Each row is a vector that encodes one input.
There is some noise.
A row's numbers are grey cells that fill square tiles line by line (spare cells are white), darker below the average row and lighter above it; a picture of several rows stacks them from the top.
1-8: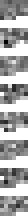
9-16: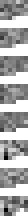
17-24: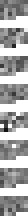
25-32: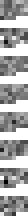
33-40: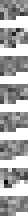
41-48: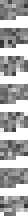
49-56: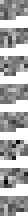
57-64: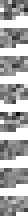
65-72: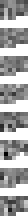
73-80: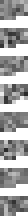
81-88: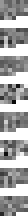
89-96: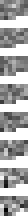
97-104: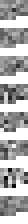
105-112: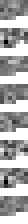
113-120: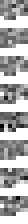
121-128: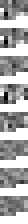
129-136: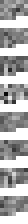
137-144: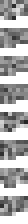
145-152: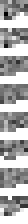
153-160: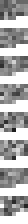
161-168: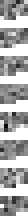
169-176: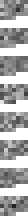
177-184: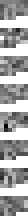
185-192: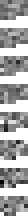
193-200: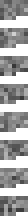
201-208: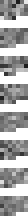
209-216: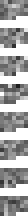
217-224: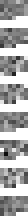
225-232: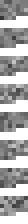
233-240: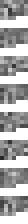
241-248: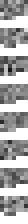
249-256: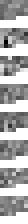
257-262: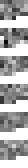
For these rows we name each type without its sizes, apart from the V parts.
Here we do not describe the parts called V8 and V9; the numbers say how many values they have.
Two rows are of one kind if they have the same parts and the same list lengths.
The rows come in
4 kinds.
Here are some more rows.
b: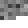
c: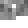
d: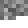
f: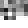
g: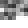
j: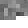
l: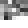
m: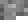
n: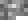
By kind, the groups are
b, d
c, j, m, n
f
g, l

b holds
a node of a tree, a true/false value and a value of V9.
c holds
a true/false value and a value of V9.
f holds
a point on a line.
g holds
a value of V8.
